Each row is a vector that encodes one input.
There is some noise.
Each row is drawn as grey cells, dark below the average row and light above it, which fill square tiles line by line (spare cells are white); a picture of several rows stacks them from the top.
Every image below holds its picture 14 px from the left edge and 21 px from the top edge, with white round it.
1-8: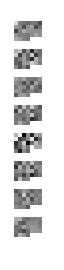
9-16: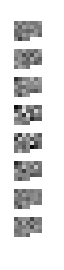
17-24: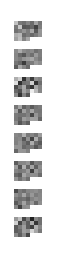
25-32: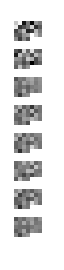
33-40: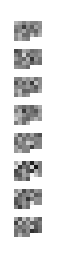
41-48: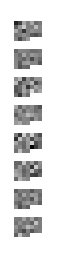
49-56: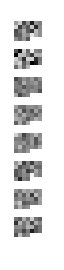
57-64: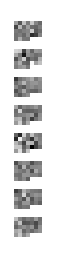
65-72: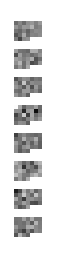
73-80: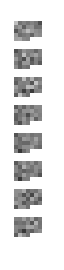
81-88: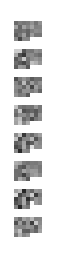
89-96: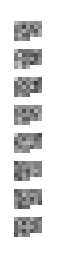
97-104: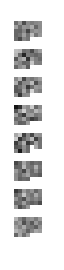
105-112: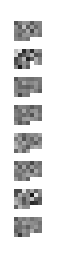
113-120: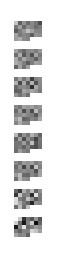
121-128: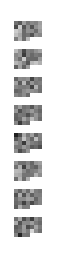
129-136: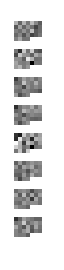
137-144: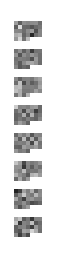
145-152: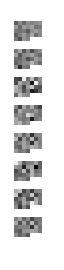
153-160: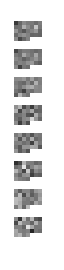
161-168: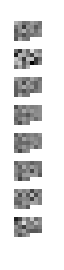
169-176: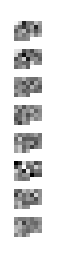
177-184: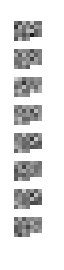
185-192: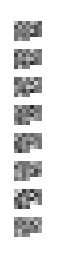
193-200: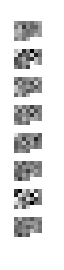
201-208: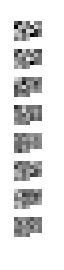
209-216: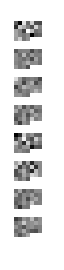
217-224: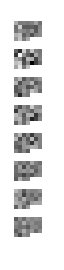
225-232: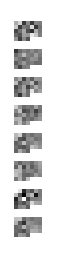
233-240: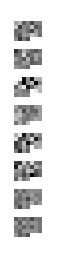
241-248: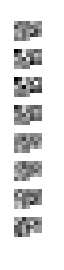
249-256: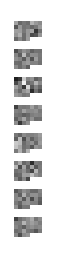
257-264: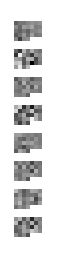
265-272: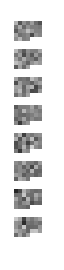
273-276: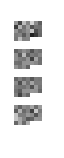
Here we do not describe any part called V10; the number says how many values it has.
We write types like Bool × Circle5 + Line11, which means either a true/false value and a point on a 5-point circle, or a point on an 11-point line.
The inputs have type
Bool × Line6 + V10.
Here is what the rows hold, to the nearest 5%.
About 50% of them hold a point on a 6-point line and a true/false value. The rest hold a value of V10.
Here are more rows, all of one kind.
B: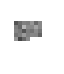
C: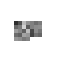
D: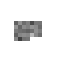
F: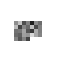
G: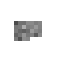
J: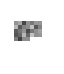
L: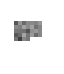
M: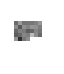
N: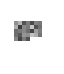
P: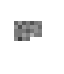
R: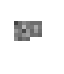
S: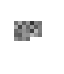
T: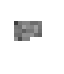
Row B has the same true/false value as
C, J, M and N.
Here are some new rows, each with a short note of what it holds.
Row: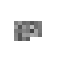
a point on a 6-point line and a true/false value
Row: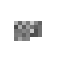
a value of V10
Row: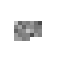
a value of V10
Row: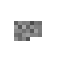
a point on a 6-point line and a true/false value
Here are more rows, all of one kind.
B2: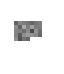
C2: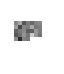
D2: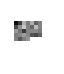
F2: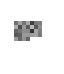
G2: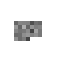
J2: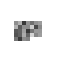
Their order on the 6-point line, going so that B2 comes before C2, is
F2, G2, B2, C2, D2, J2.
